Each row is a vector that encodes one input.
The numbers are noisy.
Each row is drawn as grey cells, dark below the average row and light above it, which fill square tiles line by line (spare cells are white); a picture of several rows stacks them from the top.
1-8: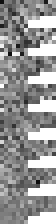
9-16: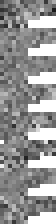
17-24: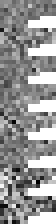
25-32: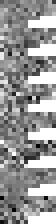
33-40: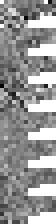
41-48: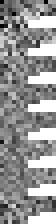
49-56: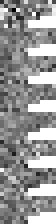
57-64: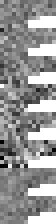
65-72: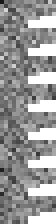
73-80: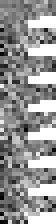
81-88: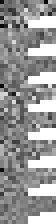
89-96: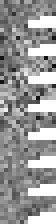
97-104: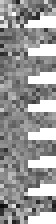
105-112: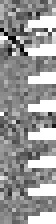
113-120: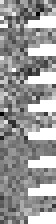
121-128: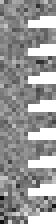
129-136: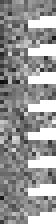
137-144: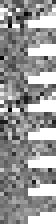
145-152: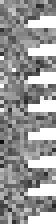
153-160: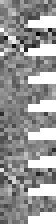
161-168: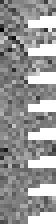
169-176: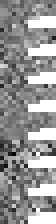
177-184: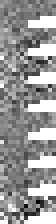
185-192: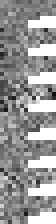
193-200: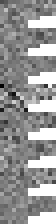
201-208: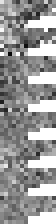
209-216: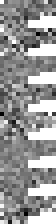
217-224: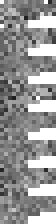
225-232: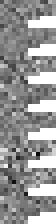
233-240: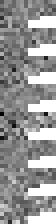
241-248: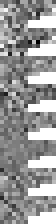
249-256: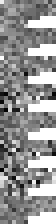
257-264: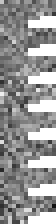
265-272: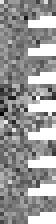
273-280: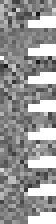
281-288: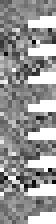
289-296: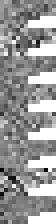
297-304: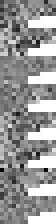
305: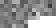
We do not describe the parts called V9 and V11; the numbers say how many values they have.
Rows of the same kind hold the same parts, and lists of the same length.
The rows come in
3 kinds.
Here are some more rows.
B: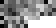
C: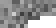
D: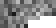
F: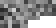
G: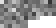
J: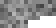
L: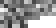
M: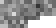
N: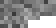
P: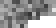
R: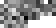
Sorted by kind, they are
B, C, F, N, P
D, G, L, R
J, M

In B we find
a point on a 6-point circle, a true/false value and a value of V9.
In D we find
one of 6 labels.
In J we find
a value of V9 and a value of V11.
